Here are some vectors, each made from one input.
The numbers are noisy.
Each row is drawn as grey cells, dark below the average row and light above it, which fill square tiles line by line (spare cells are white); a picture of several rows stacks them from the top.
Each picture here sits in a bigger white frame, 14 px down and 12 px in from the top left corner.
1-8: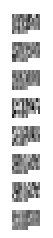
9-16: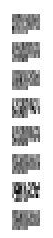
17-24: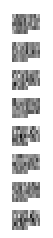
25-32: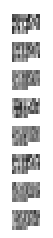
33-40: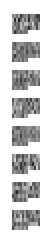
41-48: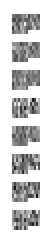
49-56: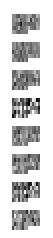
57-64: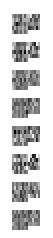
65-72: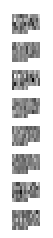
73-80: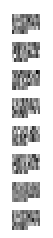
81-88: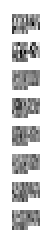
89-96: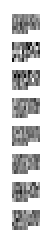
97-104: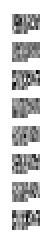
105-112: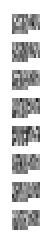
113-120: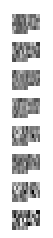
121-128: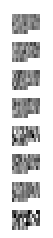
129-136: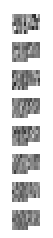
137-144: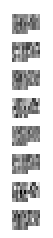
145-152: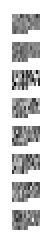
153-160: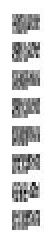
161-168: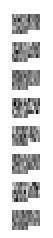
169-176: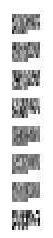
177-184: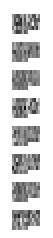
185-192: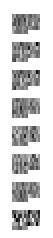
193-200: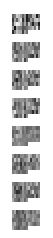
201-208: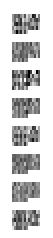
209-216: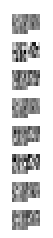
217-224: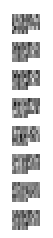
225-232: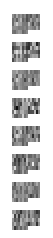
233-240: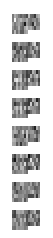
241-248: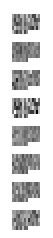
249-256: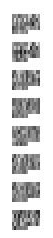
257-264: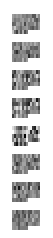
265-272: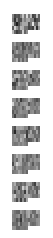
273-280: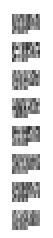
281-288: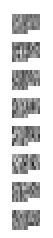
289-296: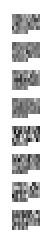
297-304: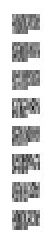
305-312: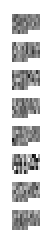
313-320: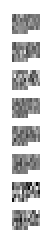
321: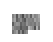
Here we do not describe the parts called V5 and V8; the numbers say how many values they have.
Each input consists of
a value of V8, together with either a point on a 7-point line and a true/false value, or a value of V5.
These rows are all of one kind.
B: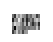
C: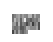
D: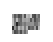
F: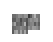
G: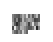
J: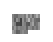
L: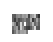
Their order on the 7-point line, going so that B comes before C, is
G, F, J, D, B, L, C.
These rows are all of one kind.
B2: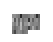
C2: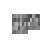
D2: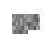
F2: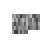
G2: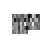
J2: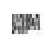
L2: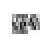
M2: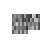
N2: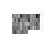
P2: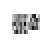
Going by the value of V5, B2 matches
G2 and M2.
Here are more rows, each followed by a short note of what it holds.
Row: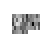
a value of V5 and a value of V8
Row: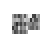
a point on a 7-point line, a true/false value and a value of V8
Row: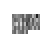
a value of V5 and a value of V8
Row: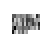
a point on a 7-point line, a true/false value and a value of V8
